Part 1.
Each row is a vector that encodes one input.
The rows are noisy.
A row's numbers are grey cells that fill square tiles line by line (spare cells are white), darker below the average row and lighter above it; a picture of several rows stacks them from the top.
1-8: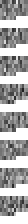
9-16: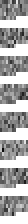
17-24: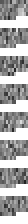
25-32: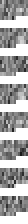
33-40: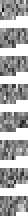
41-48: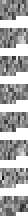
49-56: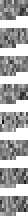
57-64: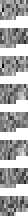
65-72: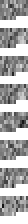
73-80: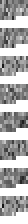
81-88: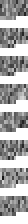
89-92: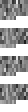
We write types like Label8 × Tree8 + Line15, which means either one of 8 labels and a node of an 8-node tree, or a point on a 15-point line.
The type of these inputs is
Label9.
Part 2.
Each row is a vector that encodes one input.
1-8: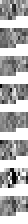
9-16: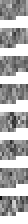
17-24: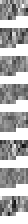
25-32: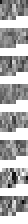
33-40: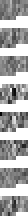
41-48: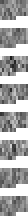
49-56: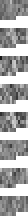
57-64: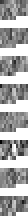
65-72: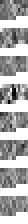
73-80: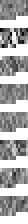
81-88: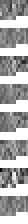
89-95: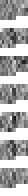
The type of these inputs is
Circle9.
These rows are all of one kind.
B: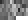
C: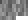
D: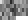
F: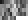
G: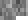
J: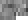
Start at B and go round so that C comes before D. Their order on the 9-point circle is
B, G, F, J, C, D.
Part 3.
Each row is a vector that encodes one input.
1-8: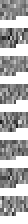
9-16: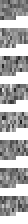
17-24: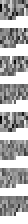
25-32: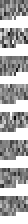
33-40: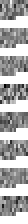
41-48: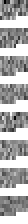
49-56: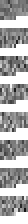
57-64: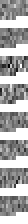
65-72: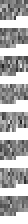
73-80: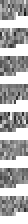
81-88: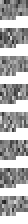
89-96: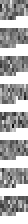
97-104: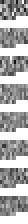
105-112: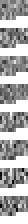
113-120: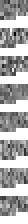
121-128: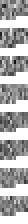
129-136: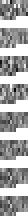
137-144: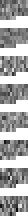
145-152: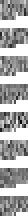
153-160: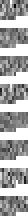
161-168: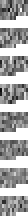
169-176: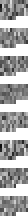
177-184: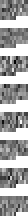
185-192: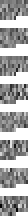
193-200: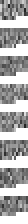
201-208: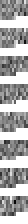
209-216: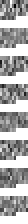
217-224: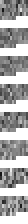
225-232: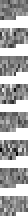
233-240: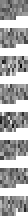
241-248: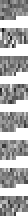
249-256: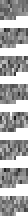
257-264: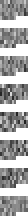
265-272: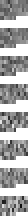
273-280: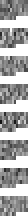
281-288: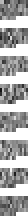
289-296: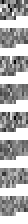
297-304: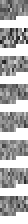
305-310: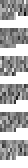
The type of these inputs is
Line9.
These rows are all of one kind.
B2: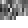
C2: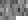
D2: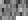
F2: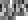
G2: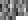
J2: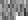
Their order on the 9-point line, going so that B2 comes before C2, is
F2, G2, D2, B2, C2, J2.
